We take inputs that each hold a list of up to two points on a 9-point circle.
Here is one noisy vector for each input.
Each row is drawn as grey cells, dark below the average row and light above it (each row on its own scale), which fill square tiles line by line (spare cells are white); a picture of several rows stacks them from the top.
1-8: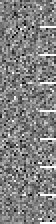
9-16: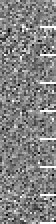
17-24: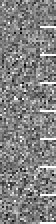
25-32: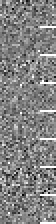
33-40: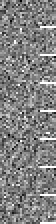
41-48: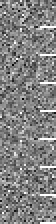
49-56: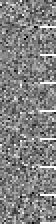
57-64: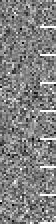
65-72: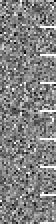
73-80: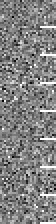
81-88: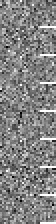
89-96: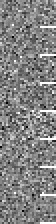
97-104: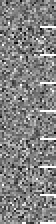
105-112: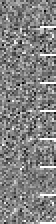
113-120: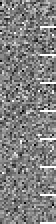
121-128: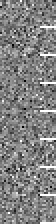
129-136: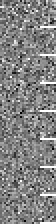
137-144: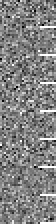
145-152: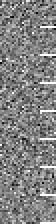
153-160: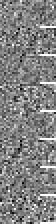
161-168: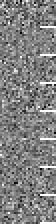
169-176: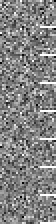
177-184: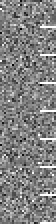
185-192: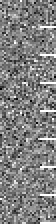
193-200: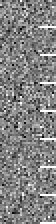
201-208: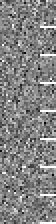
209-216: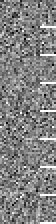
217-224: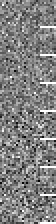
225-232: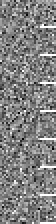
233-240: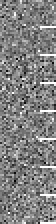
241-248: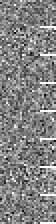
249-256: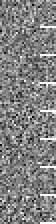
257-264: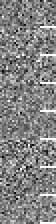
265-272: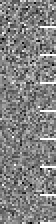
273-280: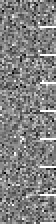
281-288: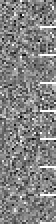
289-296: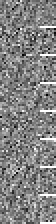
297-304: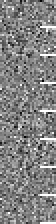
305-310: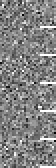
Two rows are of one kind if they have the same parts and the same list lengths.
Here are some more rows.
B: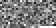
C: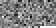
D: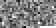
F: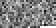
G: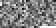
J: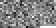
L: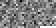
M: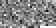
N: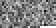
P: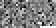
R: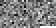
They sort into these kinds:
B, D, G
C, J, L, M, P, R
F, N

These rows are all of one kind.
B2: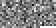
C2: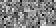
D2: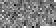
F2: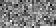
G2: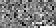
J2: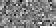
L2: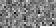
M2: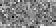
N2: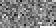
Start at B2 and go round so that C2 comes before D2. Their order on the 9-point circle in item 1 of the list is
B2, M2, C2, D2, F2, G2, N2, J2, L2.
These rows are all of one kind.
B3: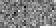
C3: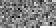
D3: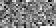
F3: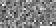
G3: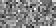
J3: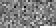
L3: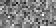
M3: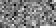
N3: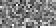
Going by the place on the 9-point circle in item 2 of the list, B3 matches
D3 and M3.
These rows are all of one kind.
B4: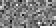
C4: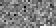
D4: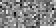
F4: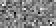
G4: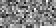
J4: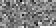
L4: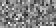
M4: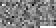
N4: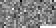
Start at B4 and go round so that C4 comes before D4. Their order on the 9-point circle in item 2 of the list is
B4, C4, G4, D4, F4, L4, J4, M4, N4.
